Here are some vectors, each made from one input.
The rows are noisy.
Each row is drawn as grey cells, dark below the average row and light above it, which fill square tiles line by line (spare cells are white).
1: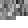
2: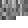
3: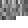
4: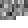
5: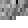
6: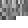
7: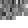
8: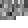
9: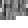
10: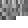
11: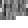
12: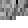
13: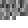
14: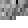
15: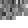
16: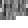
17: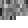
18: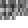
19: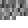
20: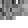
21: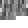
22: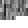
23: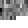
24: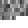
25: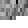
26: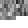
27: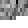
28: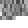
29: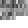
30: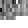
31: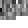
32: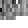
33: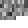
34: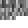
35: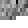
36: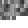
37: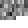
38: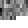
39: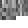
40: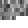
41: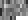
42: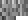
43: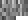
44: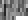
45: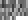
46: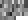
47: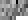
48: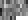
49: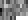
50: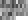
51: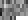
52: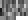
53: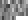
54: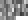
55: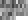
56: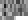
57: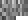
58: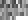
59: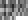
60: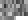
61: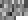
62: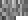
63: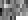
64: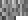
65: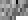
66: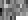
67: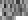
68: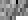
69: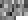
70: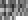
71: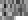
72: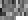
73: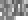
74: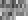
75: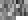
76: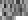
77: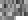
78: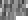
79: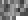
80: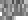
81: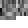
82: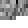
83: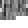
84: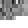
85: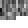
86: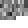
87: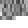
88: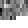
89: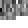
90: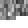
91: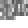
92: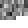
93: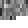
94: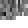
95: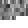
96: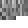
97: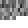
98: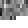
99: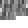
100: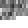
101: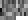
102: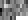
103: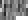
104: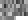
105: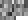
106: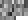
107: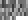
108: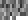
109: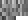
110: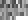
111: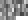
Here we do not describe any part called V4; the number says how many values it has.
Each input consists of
a value of V4, together with either a point on a 9-point circle, or a point on a 6-point line.
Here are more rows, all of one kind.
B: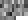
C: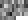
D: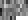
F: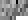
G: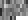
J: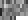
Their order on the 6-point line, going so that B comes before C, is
J, F, G, D, B, C.
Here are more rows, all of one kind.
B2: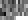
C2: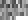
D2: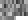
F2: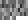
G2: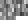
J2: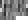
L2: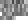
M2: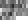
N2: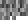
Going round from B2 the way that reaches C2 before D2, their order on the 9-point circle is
B2, J2, M2, L2, C2, G2, N2, F2, D2.
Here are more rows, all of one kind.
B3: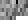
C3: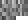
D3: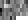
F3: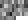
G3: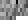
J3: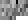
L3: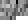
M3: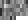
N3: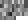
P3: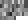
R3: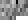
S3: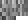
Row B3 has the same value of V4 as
G3, J3, L3 and R3.
